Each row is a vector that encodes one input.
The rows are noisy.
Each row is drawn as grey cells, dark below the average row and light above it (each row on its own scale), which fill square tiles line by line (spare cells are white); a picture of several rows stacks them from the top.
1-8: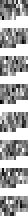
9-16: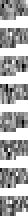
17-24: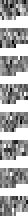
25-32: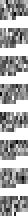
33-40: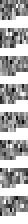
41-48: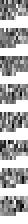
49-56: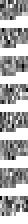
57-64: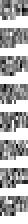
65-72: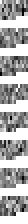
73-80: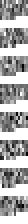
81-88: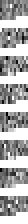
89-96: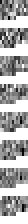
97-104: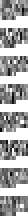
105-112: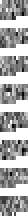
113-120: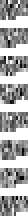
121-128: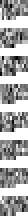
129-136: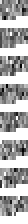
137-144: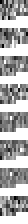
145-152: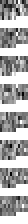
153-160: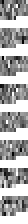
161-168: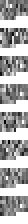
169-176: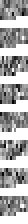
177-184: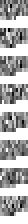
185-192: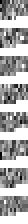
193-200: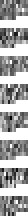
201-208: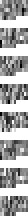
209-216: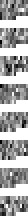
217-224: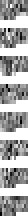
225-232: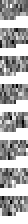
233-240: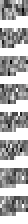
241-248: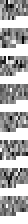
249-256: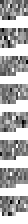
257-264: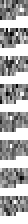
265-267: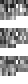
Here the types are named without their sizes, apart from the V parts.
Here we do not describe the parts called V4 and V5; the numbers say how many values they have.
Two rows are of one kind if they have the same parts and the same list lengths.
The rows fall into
2 kinds.
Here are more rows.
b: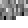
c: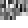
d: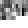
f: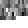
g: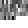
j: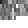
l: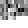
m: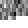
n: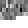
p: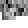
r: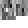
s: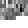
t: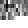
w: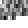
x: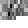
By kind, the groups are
b, f, m, w
c, d, g, j, l, n, p, r, s, t, x

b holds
a value of V4 and a value of V5.
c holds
a label, a true/false value and a value of V4.
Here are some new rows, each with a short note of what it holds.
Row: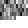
a value of V4 and a value of V5
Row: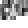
a label, a true/false value and a value of V4
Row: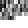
a label, a true/false value and a value of V4
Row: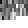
a label, a true/false value and a value of V4
